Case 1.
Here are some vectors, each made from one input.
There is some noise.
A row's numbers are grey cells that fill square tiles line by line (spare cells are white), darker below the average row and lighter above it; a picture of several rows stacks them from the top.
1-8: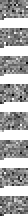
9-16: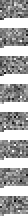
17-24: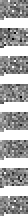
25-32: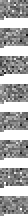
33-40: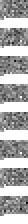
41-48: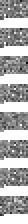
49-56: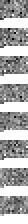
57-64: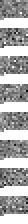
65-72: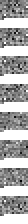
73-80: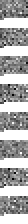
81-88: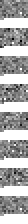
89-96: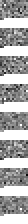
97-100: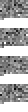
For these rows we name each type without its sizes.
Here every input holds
either a fixed value, or four true/false values.
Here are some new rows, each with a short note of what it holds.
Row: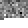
four true/false values
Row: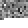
a fixed value
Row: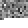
a fixed value
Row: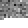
four true/false values
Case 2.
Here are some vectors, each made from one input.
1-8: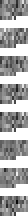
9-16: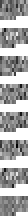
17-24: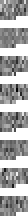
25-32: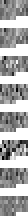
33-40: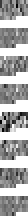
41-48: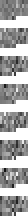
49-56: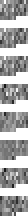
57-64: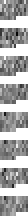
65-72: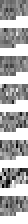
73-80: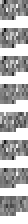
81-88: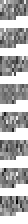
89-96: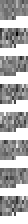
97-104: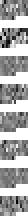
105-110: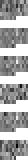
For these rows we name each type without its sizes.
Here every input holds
either a fixed value, or a node of a tree.
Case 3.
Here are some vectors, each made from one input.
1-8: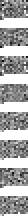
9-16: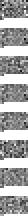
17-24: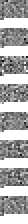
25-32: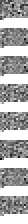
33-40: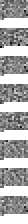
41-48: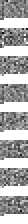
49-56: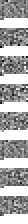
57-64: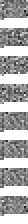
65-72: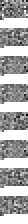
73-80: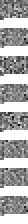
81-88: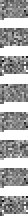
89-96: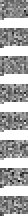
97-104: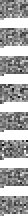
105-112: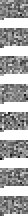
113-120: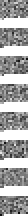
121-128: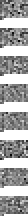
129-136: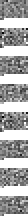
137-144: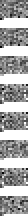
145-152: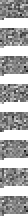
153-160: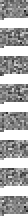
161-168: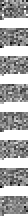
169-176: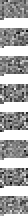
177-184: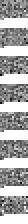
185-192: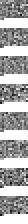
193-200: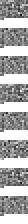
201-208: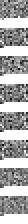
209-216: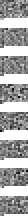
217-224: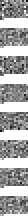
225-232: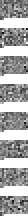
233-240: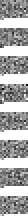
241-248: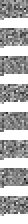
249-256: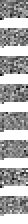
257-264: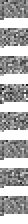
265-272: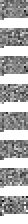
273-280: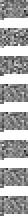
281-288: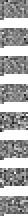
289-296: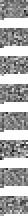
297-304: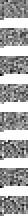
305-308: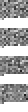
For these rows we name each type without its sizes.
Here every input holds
four true/false values.
